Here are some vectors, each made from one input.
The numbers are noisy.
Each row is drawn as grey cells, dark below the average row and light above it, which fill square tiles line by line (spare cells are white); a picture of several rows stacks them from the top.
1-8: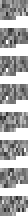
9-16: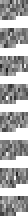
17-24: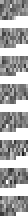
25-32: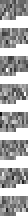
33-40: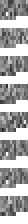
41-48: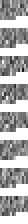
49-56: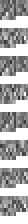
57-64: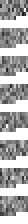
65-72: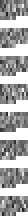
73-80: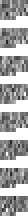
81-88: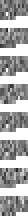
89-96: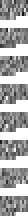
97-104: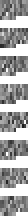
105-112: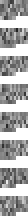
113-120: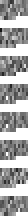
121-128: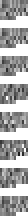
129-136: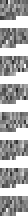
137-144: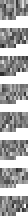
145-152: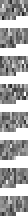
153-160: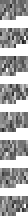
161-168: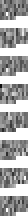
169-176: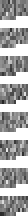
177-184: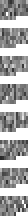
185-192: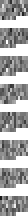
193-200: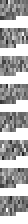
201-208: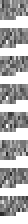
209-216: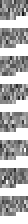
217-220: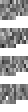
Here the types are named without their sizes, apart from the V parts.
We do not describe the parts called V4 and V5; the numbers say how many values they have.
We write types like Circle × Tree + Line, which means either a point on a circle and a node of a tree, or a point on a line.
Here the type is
Bool × (Tree + V4) + Label × V5.
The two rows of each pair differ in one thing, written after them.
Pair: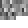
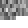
the value of V5
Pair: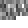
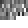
the value of V5
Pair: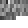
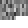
the label
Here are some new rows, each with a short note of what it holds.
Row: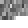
a true/false value and a value of V4
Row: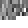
a label and a value of V5
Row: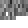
a true/false value and a value of V4
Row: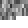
a label and a value of V5
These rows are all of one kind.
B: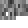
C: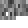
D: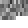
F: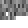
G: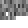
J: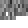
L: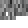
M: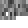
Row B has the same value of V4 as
C and M.
